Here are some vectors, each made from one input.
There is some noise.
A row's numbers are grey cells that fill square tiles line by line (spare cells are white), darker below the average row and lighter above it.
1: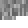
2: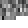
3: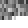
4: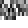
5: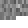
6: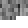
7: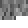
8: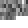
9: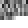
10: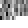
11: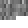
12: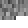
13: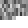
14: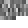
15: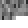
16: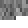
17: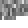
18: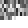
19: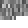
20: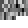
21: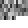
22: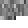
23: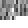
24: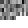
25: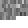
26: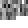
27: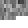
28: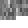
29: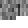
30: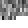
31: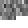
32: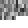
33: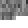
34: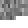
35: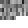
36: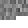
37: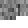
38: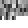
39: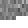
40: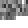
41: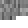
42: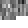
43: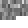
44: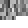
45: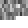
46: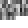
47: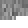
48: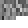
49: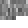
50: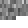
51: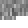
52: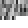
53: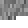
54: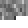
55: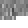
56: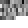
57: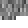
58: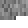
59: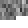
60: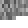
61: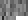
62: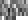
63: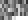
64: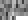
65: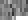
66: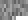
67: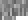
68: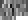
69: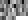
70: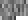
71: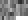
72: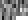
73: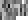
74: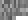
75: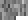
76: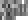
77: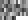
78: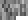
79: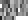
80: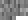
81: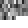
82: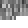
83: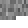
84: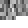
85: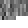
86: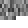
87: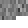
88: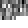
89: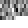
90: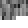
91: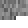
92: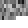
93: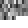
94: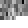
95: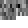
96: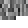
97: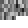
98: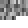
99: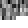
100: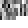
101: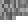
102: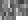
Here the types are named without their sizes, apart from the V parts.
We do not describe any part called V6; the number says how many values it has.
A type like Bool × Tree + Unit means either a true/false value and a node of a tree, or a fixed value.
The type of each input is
Line + (Tree + Unit) × V6.
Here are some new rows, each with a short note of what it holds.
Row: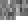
a value of V6
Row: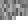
a node of a tree and a value of V6
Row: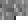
a node of a tree and a value of V6
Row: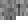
a node of a tree and a value of V6
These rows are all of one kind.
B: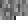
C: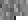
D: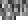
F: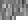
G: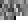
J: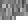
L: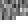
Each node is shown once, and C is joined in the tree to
F, G and L.
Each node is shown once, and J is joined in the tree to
F.
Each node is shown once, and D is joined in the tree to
G.
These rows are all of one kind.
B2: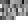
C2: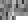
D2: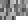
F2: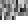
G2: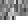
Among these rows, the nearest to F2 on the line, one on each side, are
D2 and G2.
